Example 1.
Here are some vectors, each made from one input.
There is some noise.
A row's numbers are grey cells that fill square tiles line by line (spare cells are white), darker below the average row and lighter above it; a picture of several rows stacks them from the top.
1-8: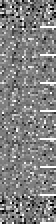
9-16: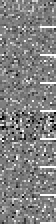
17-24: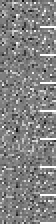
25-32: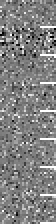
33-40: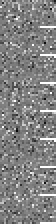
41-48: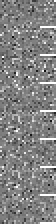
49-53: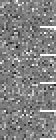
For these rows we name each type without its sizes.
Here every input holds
either a fixed value, or four true/false values.
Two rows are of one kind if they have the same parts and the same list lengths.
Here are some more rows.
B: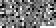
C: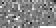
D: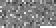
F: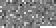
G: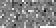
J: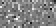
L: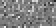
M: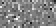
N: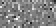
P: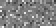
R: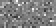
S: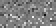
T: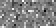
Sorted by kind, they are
B
C, D, F, G, J, L, M, N, P, R, S, T

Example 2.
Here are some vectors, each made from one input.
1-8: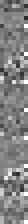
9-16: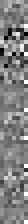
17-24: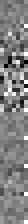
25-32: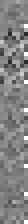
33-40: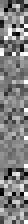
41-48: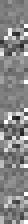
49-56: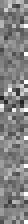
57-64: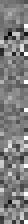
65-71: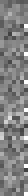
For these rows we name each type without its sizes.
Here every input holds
a node of a tree.
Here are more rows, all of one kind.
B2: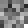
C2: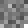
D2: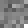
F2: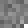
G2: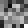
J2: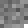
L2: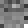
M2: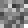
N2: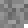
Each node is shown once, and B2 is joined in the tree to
N2.
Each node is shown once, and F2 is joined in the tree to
D2 and M2.
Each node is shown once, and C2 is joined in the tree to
M2.
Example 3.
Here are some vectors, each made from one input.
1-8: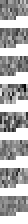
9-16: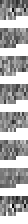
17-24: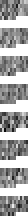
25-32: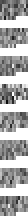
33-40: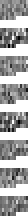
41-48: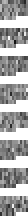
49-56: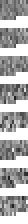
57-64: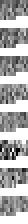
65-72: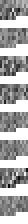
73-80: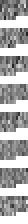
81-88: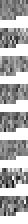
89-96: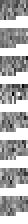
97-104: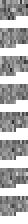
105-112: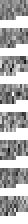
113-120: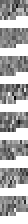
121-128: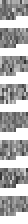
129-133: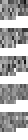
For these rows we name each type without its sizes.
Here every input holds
a point on a line.
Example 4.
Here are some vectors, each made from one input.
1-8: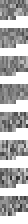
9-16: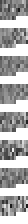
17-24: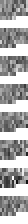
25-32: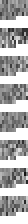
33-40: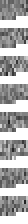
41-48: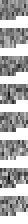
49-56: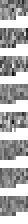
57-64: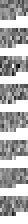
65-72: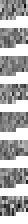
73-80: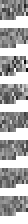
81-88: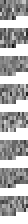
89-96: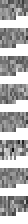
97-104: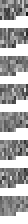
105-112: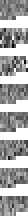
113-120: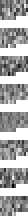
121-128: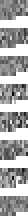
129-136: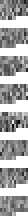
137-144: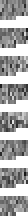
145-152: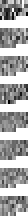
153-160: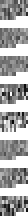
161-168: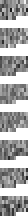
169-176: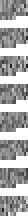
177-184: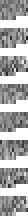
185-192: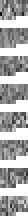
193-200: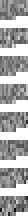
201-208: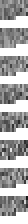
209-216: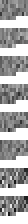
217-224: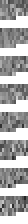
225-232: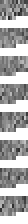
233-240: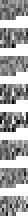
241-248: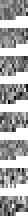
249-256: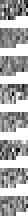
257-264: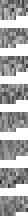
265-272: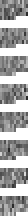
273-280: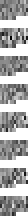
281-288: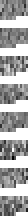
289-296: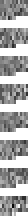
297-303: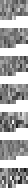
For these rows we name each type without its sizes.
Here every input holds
a point on a line.
